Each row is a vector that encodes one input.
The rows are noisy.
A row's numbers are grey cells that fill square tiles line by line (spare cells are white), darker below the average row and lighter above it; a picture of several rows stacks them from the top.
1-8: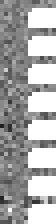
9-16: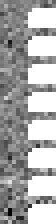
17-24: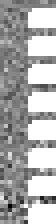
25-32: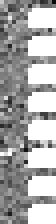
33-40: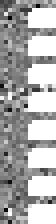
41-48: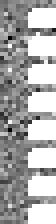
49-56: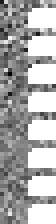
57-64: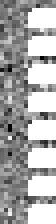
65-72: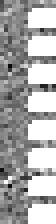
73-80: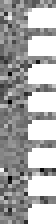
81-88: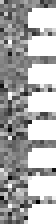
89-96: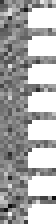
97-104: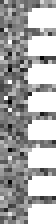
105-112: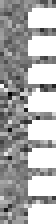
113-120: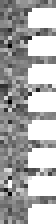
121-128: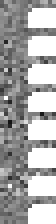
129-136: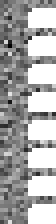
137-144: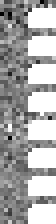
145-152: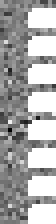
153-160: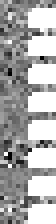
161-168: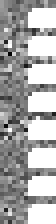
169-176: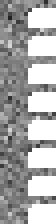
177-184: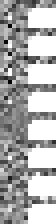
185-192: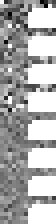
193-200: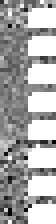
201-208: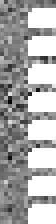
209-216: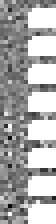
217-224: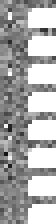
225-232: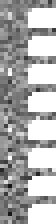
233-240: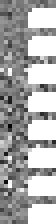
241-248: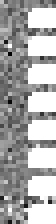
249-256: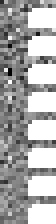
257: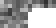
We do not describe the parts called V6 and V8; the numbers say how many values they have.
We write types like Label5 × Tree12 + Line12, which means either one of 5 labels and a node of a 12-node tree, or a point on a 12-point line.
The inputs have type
Bool × Tree10 × V6 × V8.
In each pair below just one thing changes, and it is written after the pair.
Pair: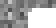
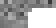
the node of the tree
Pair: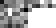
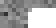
the node of the tree
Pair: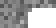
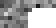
the value of V8
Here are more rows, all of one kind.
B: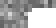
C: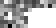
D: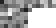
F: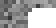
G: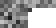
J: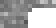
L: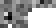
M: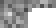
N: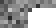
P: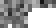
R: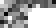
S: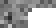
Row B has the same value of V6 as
C and D.
